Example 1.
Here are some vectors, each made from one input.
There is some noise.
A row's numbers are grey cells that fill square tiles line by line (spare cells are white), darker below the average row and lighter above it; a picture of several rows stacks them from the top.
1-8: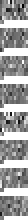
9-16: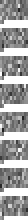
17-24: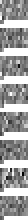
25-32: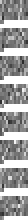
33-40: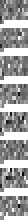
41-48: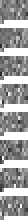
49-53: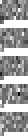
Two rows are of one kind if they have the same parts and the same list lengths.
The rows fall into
2 kinds.
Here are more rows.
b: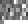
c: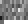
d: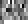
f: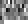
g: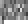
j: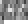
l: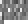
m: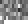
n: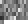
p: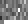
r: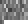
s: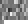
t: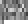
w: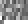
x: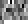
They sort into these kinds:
b, c, g, j, l, m, n, p, r, s, t, w
d, f, x

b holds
a point on an 8-point circle.
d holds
a fixed value.
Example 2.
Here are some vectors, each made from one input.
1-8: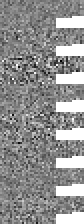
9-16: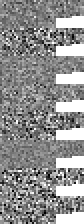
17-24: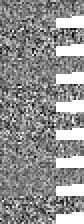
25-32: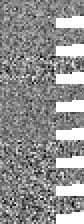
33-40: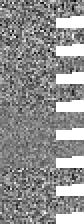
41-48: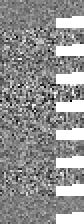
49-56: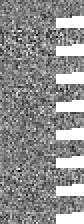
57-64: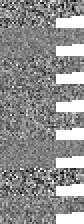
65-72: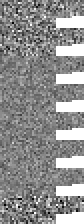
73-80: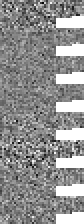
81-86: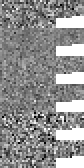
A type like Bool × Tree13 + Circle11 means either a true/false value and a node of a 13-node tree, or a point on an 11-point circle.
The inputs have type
Tree17.
